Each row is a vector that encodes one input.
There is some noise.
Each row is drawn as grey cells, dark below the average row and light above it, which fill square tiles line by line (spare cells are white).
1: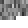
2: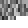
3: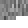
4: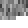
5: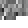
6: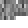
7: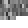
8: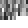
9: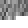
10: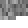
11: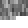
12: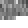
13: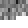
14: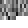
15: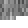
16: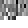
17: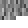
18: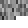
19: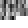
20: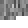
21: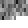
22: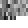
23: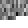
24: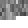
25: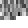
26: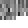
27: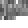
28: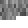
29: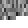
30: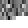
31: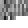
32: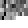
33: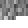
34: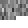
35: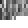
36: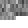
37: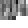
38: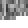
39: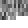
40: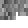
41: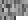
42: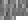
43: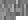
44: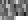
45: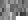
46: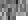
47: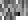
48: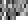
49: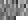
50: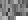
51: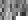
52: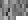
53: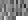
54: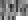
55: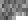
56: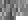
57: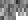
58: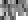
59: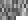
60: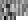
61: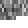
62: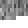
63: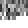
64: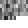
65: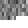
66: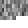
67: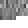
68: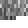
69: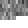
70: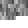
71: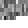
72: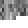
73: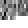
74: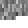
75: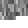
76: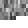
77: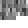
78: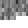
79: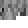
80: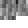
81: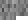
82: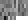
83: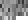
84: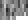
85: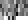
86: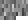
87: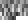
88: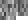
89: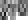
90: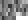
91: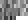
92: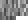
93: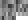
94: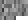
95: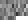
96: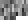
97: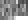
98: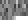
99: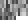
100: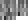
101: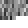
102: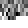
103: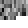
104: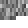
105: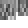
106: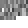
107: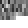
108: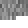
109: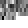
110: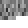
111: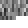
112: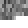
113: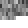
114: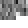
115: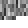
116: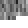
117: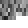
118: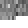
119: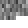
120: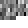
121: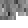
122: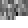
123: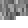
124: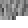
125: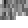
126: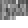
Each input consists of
either a point on a 6-point line, or a point on a 7-point line, or three true/false values.
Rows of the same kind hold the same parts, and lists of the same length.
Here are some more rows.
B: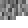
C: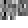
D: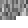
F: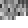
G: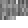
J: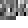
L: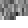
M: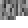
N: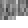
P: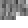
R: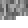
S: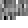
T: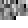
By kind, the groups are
B, M, P
C, F, G, L, N, R, S
D, J, T

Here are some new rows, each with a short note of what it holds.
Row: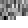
three true/false values
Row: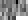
a point on a 6-point line
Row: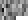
three true/false values
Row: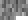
a point on a 6-point line
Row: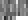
three true/false values
